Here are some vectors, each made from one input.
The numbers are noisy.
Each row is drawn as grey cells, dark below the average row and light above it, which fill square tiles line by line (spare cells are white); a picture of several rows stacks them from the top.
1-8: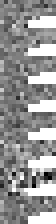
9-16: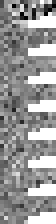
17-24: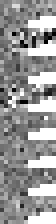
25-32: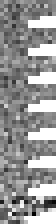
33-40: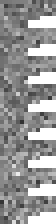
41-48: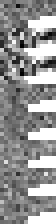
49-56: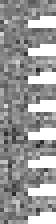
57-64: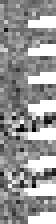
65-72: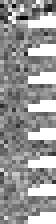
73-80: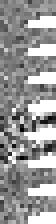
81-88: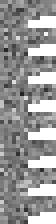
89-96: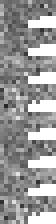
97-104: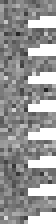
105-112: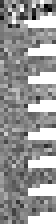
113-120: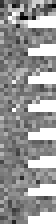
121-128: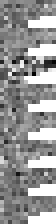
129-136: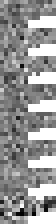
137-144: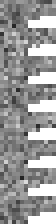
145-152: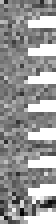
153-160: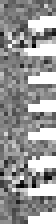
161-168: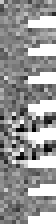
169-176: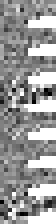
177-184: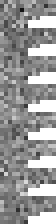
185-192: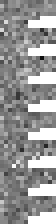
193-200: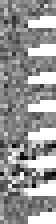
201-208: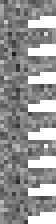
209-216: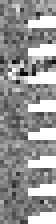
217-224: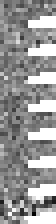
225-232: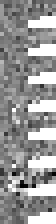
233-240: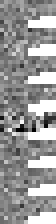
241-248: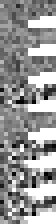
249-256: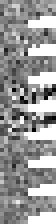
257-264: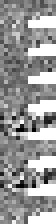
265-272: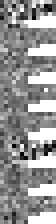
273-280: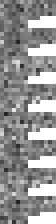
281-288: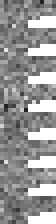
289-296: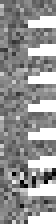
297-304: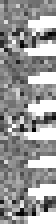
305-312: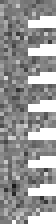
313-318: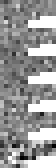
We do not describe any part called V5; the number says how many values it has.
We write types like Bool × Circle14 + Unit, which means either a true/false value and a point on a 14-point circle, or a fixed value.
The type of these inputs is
Label9 + (Line3 × Line4 + Line15) × Line4 × V5.
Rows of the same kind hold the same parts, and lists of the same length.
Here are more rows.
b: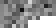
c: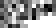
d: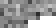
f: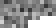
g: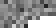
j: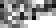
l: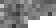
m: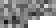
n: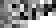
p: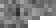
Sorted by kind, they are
b, f, g
c, j, n
d, l, m, p

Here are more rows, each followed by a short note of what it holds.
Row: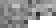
a point on a 4-point line, a point on a 15-point line and a value of V5
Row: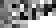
one of 9 labels
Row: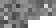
a point on a 4-point line, a point on a 15-point line and a value of V5
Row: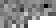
a point on a 3-point line, a point on each of two 4-point lines and a value of V5
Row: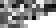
one of 9 labels
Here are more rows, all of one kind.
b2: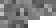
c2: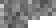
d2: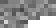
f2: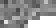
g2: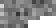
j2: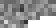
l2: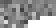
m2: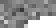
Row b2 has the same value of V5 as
f2 and g2.
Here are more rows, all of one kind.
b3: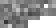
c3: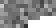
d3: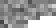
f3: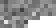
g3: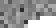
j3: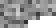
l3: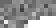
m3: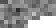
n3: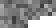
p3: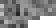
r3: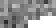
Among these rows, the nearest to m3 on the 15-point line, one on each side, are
d3 and p3.
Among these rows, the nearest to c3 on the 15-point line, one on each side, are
n3 and r3.
